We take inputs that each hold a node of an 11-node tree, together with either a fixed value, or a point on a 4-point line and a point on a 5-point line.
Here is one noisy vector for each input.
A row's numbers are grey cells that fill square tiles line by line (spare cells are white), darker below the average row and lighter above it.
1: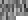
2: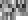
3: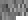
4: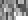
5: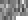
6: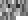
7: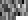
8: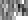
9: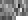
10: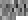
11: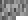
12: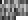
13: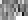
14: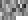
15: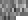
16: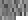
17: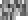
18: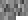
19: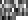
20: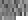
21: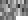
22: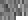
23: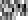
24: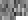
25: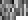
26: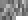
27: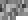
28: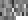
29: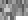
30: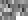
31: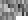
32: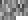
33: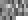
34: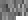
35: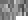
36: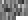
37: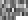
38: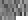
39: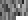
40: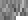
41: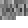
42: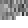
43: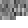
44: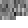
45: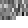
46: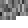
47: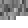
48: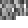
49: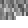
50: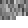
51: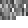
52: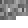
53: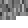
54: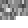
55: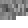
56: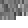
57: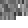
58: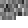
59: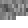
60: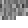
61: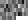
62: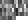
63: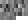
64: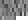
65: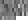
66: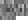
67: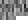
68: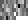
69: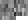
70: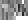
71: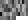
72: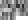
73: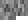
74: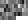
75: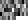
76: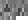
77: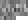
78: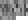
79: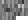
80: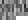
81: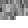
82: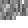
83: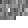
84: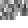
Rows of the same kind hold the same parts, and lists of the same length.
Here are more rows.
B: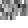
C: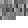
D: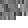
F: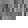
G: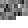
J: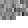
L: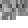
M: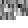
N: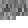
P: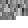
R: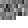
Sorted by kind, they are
B, J, L, M, P
C, D, F, G, N, R

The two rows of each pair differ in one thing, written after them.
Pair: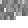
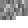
the place on the 5-point line
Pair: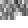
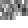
the place on the 5-point line
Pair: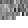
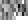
the place on the 5-point line
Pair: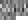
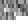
the node of the tree
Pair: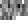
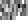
the node of the tree
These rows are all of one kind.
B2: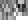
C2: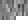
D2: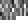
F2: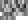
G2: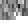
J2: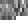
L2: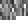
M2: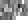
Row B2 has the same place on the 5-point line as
C2 and F2.
